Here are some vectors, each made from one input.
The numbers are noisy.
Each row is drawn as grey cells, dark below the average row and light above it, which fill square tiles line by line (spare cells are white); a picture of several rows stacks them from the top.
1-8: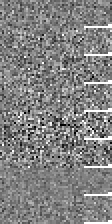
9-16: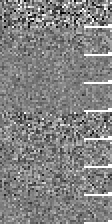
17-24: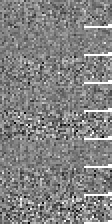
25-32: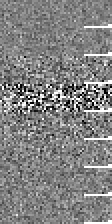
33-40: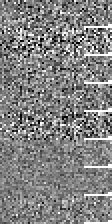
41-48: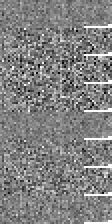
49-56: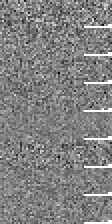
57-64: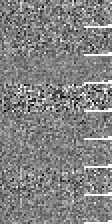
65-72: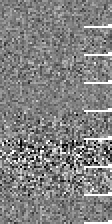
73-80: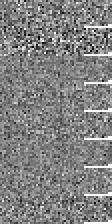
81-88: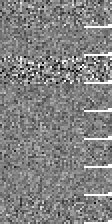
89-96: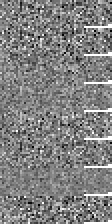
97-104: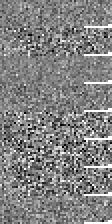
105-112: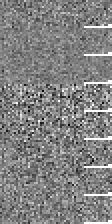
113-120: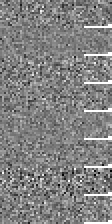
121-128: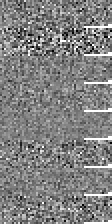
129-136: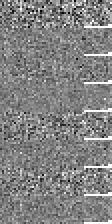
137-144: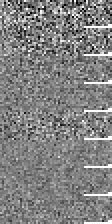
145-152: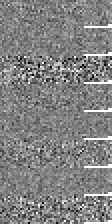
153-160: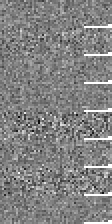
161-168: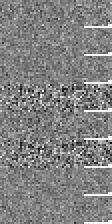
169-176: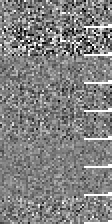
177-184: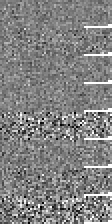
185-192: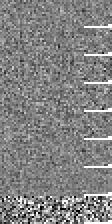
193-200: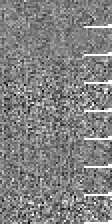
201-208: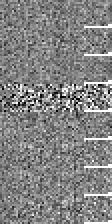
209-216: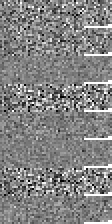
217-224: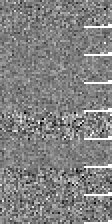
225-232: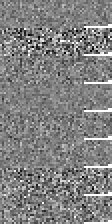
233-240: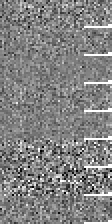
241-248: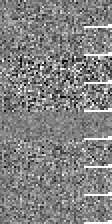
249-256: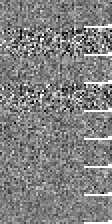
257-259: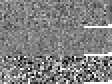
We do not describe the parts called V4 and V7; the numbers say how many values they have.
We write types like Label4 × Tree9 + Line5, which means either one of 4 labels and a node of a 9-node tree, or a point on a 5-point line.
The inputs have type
(Line5 + V7) × V4 + List3(Circle8).
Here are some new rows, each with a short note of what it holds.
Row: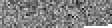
the empty list
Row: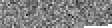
the empty list
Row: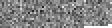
a list of one item
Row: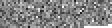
a list of three items
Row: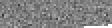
a list of two items
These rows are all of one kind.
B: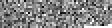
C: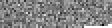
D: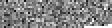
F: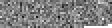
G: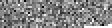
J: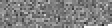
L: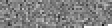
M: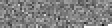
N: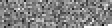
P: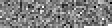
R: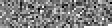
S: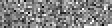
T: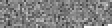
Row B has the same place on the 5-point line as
C, M, R and S.
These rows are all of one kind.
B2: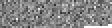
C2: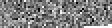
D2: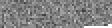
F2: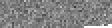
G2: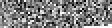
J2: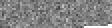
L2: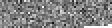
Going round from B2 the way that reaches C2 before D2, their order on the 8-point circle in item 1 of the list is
B2, F2, G2, C2, J2, D2, L2.
